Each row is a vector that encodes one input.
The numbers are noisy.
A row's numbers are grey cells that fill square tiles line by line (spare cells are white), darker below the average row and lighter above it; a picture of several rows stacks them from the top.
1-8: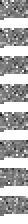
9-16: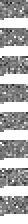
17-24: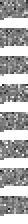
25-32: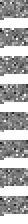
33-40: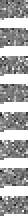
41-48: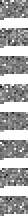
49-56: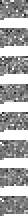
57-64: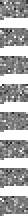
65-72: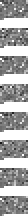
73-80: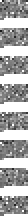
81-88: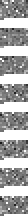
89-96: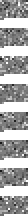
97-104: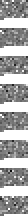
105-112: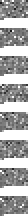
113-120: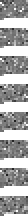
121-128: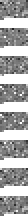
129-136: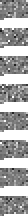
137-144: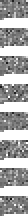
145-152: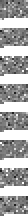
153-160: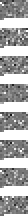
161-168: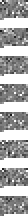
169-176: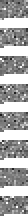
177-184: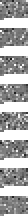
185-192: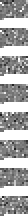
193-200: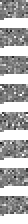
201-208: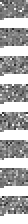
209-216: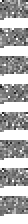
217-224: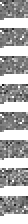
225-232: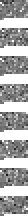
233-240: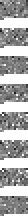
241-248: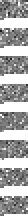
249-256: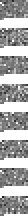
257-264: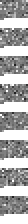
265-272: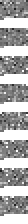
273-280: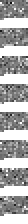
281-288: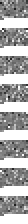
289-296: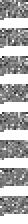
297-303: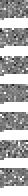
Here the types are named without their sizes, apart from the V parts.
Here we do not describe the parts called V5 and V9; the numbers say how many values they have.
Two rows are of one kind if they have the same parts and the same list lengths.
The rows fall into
3 kinds.
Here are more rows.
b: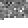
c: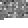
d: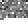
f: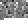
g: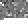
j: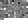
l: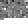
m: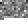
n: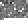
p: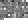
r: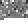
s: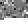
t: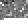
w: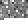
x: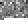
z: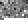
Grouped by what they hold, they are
b, c, f, g, j, l, n, p, t
d
m, r, s, w, x, z

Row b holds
a point on a circle.
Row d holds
a value of V5.
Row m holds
a true/false value and a value of V9.
